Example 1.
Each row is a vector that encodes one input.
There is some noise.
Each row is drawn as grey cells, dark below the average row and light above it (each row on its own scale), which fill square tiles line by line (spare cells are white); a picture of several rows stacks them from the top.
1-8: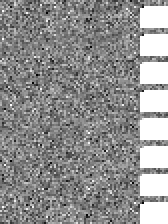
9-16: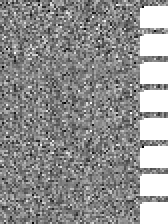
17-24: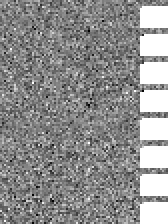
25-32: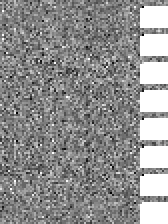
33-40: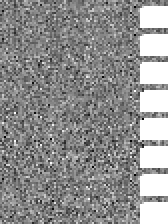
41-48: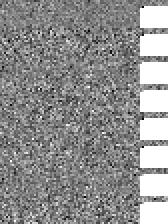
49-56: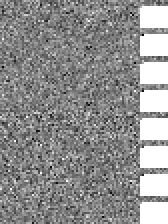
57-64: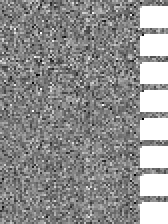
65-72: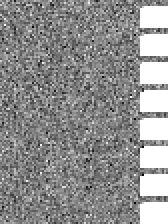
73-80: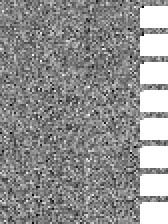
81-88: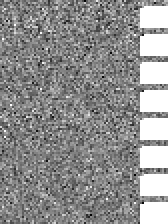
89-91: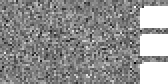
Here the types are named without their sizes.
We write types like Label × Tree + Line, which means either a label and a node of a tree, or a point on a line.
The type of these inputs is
List(Line).
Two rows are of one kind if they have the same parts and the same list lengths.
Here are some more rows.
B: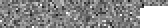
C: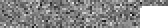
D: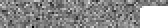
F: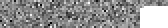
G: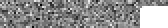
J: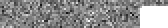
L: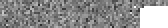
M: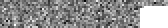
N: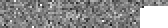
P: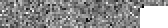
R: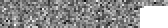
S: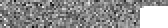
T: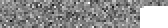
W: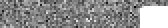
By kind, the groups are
B, L, N, P
C, D, F, G, J, S, T, W
M, R

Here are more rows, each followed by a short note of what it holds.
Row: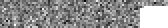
the empty list
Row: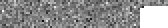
a list of two items
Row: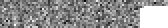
the empty list
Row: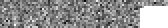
the empty list
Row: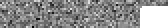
a list of one item
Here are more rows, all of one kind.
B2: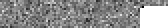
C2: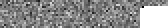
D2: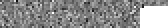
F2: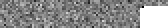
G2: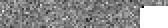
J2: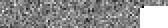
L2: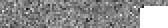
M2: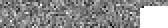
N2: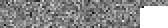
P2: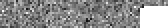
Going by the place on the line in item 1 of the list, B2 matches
G2, J2, L2 and P2.
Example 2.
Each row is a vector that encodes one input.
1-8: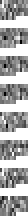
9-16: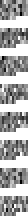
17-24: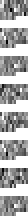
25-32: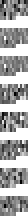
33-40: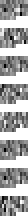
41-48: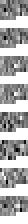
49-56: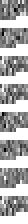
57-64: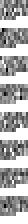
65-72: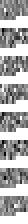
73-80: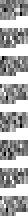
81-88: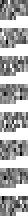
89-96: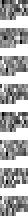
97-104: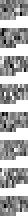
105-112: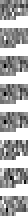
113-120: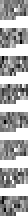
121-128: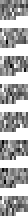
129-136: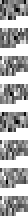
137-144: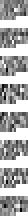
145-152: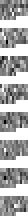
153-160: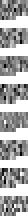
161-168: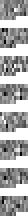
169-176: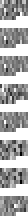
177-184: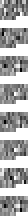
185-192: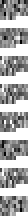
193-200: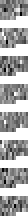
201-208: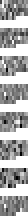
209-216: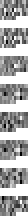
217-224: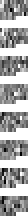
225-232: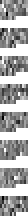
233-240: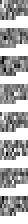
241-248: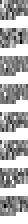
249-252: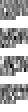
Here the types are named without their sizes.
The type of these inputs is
Bool × Bool × Bool × Bool + Label.
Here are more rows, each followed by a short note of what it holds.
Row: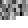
four true/false values
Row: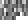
four true/false values
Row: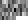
four true/false values
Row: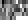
a label
